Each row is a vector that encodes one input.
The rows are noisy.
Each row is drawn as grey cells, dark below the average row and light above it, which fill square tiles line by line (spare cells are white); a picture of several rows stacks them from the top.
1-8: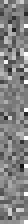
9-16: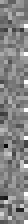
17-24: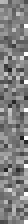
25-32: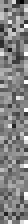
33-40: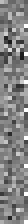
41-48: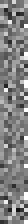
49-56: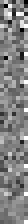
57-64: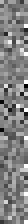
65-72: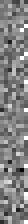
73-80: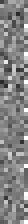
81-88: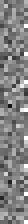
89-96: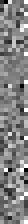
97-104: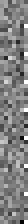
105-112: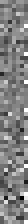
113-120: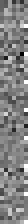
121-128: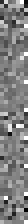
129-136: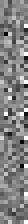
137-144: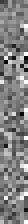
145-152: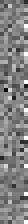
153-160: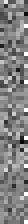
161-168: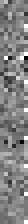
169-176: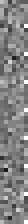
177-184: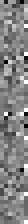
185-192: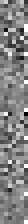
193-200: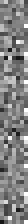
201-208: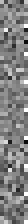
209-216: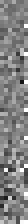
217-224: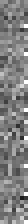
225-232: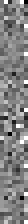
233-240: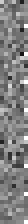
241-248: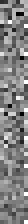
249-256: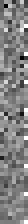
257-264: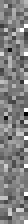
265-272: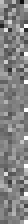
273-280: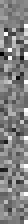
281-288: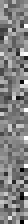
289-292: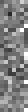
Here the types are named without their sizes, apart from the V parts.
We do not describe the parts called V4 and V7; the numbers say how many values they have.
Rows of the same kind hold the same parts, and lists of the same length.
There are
4 kinds of row.
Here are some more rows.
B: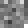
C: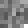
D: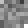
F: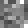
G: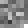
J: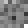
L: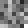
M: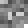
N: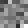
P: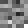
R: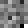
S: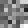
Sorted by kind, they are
B, J
C, D, F, G, M, S
L, R
N, P

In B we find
a point on a line and a true/false value.
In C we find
a label and a true/false value.
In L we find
a value of V4.
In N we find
two values of V7.
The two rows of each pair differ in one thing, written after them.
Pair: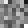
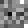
the place on the line
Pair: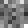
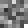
the place on the line
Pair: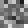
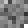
the place on the line
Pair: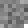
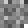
the place on the line
